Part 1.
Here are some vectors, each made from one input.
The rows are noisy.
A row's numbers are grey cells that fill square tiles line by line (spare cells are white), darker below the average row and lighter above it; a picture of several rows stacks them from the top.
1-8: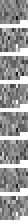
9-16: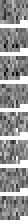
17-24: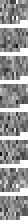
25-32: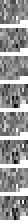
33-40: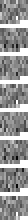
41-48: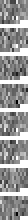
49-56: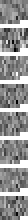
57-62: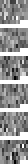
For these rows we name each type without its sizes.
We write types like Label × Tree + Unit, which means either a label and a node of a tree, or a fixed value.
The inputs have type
List(Line).
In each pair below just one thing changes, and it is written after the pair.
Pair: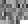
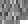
the place on the line in item 2 of the list
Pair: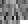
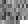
the place on the line in item 1 of the list
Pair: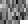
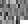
the place on the line in item 1 of the list
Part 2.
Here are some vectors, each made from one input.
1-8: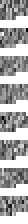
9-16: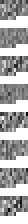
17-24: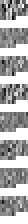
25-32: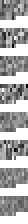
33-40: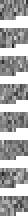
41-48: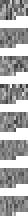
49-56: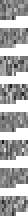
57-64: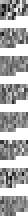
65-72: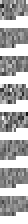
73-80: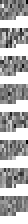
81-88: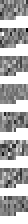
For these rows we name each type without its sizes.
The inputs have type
Circle + Line.
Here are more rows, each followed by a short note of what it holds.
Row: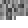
a point on a line
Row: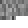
a point on a circle
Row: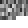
a point on a circle
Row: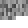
a point on a line
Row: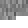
a point on a line
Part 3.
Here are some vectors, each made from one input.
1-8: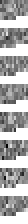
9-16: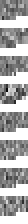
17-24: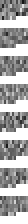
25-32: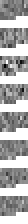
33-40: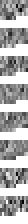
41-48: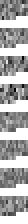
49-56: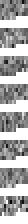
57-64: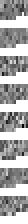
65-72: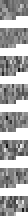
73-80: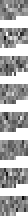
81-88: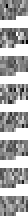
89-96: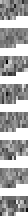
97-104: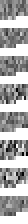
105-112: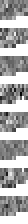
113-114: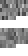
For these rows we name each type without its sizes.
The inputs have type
Bool × (Tree + Unit).
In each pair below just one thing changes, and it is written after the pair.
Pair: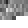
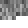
the true/false value
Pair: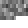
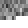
the node of the tree
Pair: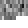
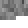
the true/false value
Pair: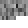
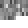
the true/false value
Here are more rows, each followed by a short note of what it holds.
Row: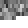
a node of a tree and a true/false value
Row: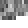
a node of a tree and a true/false value
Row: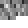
a true/false value
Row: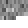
a node of a tree and a true/false value
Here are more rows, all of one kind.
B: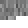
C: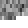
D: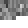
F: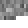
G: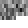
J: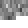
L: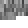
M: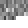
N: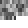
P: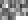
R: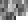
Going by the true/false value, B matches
D, G and L.
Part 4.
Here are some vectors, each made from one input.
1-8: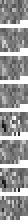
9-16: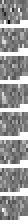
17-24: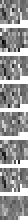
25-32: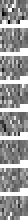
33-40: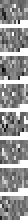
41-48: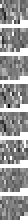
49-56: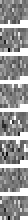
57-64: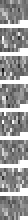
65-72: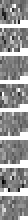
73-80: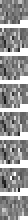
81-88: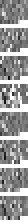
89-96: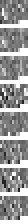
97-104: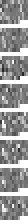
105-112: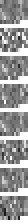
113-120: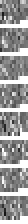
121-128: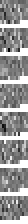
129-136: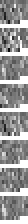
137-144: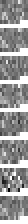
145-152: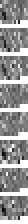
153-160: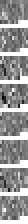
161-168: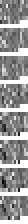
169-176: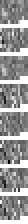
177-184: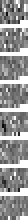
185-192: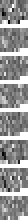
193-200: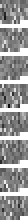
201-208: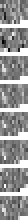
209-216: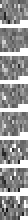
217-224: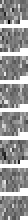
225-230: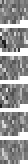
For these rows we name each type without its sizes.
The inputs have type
List(Line).
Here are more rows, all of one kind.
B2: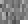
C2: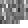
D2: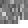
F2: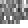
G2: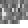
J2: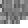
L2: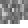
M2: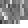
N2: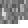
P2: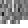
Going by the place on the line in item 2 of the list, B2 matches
G2 and L2.
